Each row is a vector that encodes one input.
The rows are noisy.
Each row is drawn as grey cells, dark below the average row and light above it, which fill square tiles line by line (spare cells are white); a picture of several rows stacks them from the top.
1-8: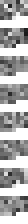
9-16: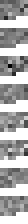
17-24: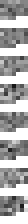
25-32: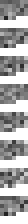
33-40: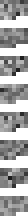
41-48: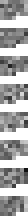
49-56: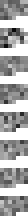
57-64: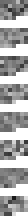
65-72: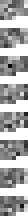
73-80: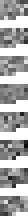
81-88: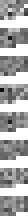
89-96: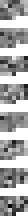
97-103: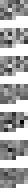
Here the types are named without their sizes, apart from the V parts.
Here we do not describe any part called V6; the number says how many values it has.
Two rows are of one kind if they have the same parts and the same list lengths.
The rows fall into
3 kinds.
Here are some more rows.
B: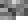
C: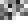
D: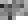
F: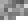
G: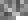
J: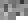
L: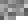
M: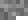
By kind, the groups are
B, D
C, G, M
F, J, L

